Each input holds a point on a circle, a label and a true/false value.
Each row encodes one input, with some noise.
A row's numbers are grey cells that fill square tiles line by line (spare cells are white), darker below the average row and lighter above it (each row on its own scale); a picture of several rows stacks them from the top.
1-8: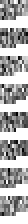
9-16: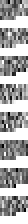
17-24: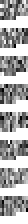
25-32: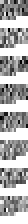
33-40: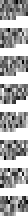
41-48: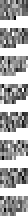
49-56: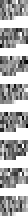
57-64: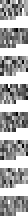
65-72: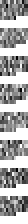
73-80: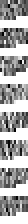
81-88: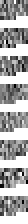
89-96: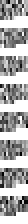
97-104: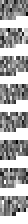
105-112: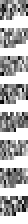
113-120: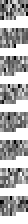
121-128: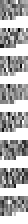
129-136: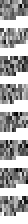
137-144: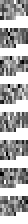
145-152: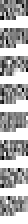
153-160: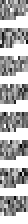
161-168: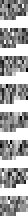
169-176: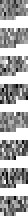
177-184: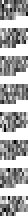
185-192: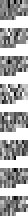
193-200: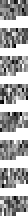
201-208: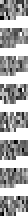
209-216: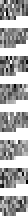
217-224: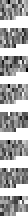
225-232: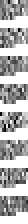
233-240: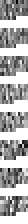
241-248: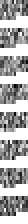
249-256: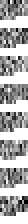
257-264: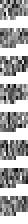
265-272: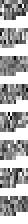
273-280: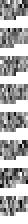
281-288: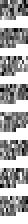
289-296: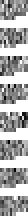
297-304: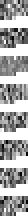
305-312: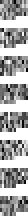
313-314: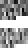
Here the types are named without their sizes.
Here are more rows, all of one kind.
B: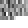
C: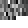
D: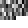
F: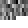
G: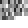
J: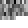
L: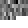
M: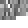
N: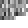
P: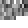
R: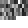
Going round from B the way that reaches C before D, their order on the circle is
B, F, G, L, C, N, D, R, M, J, P.
